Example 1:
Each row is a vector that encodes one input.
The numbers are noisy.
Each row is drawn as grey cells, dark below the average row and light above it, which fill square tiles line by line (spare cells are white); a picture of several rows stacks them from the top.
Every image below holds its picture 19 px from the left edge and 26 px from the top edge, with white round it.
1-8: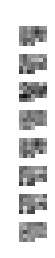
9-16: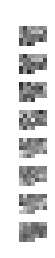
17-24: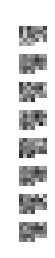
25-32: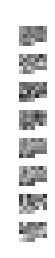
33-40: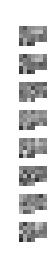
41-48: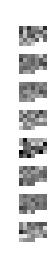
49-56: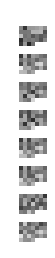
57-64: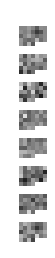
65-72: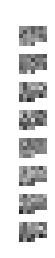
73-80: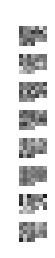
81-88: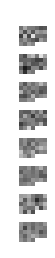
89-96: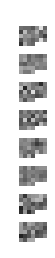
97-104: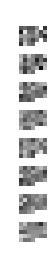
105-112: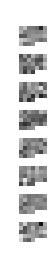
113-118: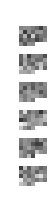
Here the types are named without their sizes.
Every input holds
a node of a tree.
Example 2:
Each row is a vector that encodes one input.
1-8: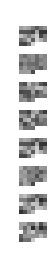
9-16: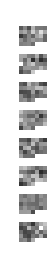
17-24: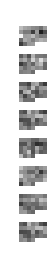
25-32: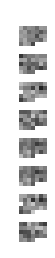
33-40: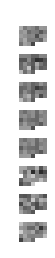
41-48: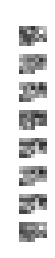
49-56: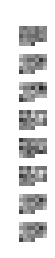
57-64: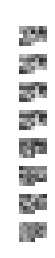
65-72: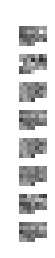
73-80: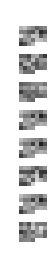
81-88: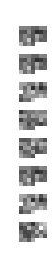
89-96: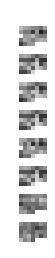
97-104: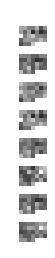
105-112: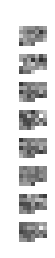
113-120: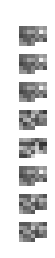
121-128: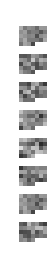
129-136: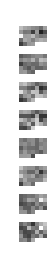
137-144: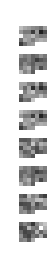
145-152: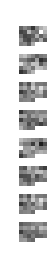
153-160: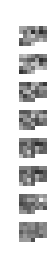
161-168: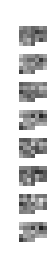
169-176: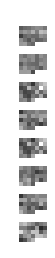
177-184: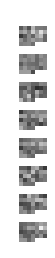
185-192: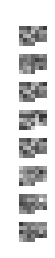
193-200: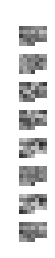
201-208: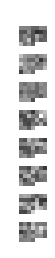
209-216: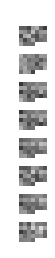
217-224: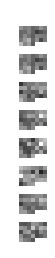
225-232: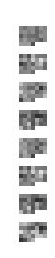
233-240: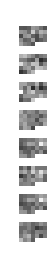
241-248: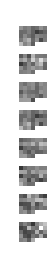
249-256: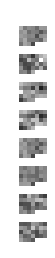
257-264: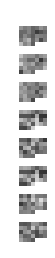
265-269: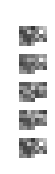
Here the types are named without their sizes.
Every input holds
a node of a tree.
